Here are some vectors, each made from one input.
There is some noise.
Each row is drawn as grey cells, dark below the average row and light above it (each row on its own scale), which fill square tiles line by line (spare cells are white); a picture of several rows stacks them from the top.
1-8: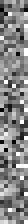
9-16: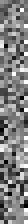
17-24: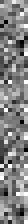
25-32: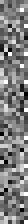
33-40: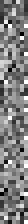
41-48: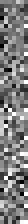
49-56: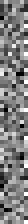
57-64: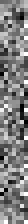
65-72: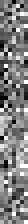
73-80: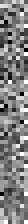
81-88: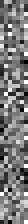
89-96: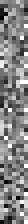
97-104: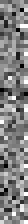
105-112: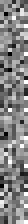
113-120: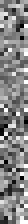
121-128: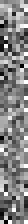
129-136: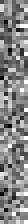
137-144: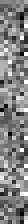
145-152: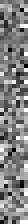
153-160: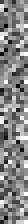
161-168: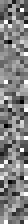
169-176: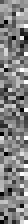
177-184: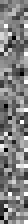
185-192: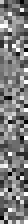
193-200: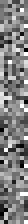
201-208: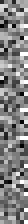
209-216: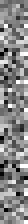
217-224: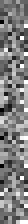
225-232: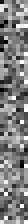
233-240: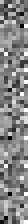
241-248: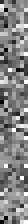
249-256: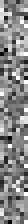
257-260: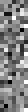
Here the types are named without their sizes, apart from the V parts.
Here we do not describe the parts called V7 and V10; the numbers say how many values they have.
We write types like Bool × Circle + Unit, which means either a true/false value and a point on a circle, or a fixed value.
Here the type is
(Bool × Bool × Bool + V10) × (Circle + V7).
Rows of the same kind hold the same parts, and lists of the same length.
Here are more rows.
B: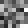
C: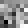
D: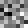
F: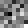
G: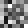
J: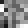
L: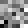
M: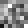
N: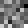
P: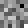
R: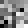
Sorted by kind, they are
B, C, J, L, R
D, F, N
G, M
P

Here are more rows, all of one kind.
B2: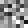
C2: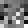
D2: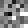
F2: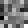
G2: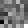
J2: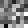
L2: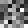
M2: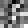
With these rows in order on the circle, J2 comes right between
F2 and M2.
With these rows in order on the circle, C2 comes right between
G2 and L2.
